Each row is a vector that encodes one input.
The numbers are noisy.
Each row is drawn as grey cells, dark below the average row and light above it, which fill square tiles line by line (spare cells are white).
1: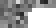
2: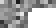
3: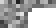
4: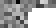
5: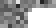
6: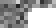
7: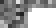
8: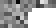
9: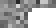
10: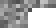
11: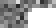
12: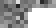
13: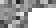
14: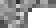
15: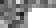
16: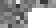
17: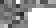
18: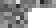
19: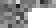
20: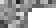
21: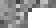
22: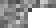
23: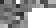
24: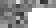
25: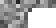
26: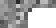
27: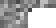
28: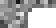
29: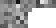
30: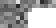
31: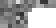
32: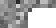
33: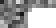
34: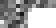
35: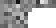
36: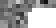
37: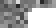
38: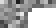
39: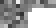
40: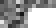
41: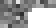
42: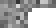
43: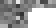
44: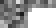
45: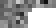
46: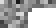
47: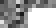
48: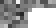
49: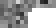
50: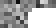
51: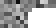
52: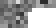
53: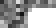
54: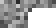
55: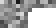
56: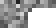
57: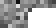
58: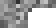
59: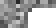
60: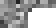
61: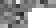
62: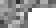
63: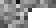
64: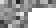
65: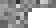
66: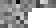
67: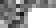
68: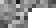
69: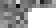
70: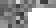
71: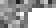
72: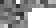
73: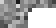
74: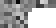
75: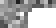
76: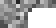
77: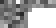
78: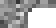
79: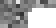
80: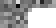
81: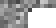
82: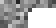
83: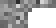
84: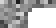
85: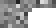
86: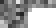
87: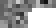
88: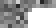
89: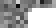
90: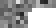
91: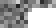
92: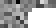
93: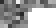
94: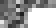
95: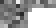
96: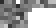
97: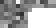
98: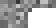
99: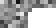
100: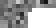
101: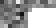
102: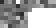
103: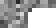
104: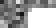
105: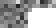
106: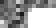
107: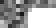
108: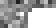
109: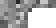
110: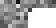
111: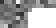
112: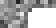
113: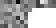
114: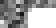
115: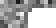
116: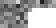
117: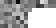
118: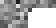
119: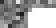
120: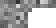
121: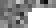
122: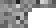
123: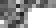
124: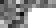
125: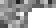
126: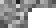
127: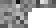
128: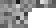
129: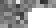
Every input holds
a node of a 16-node tree and a true/false value.
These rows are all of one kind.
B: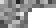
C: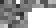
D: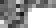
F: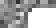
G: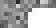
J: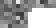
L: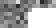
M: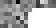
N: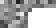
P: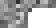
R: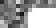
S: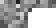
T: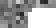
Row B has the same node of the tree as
L and N.
